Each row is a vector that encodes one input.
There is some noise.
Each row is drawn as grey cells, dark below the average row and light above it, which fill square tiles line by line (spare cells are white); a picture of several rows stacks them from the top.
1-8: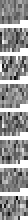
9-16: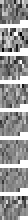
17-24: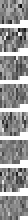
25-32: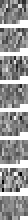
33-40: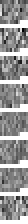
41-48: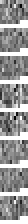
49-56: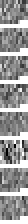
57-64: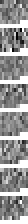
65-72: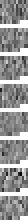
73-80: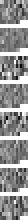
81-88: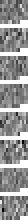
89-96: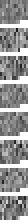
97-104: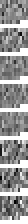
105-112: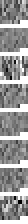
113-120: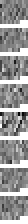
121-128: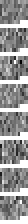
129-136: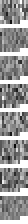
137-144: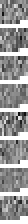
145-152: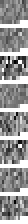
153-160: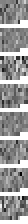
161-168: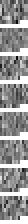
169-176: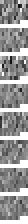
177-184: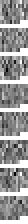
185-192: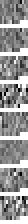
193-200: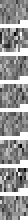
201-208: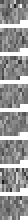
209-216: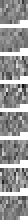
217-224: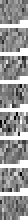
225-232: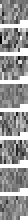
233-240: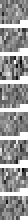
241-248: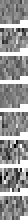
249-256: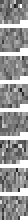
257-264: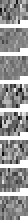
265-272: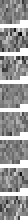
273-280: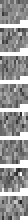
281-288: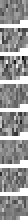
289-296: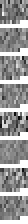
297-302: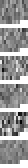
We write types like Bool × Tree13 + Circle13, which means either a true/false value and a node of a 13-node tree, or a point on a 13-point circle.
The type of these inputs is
List2(Line6).
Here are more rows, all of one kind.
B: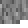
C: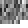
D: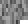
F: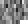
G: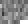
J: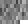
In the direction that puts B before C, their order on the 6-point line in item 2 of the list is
B, G, J, D, F, C.
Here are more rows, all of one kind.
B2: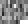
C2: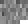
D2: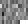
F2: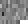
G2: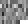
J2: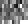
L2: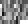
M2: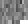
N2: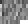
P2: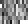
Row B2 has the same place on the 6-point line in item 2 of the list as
F2 and J2.
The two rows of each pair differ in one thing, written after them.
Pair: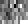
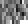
the place on the 6-point line in item 1 of the list
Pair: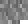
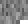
the place on the 6-point line in item 1 of the list
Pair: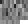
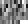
the place on the 6-point line in item 1 of the list
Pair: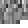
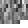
the place on the 6-point line in item 1 of the list
